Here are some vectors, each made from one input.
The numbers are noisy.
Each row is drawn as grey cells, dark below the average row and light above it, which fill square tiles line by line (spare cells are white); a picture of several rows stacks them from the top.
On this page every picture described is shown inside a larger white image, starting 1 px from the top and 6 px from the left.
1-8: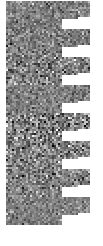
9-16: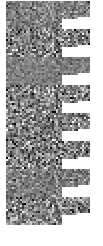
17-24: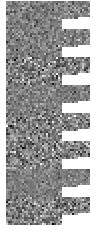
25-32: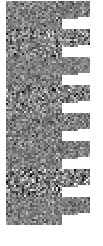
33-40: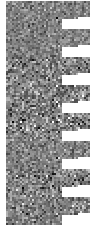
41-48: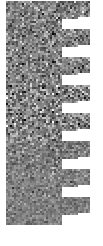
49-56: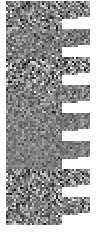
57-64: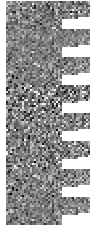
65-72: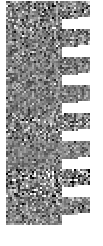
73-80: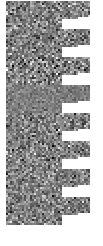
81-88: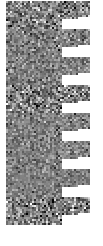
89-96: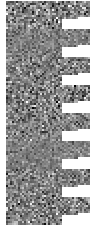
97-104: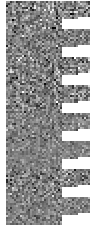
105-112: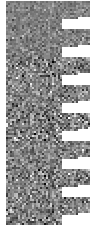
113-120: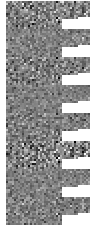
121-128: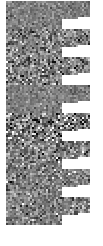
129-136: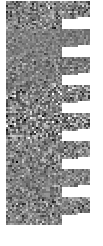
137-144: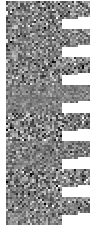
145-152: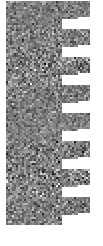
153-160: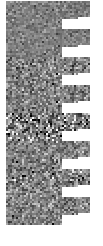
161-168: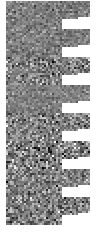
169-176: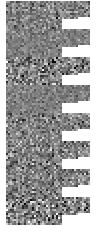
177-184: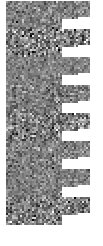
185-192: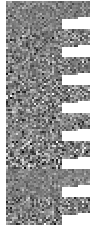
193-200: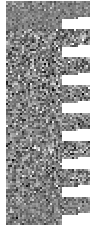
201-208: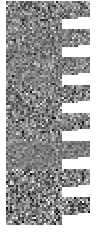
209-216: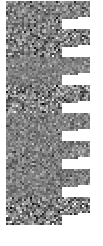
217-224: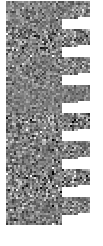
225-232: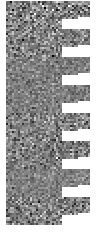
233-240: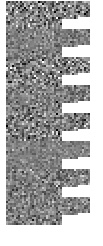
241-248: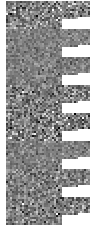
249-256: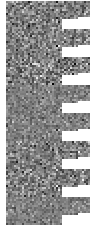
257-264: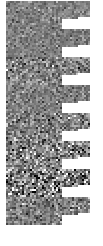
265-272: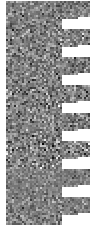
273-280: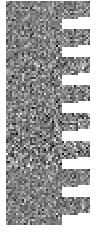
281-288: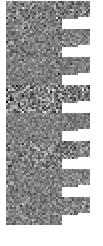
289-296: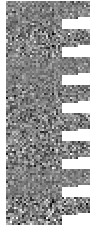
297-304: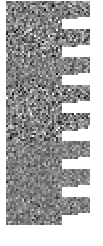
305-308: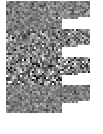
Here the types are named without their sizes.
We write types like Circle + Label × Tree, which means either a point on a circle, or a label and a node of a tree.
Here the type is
Bool × Bool × Bool × Bool + Line.
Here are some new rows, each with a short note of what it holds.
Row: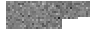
four true/false values
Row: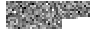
a point on a line
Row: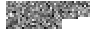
four true/false values
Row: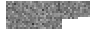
four true/false values
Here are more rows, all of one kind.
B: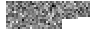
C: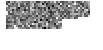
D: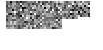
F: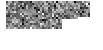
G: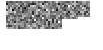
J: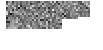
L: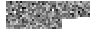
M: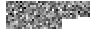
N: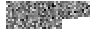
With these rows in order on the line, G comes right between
B and F.
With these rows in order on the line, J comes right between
C and F.
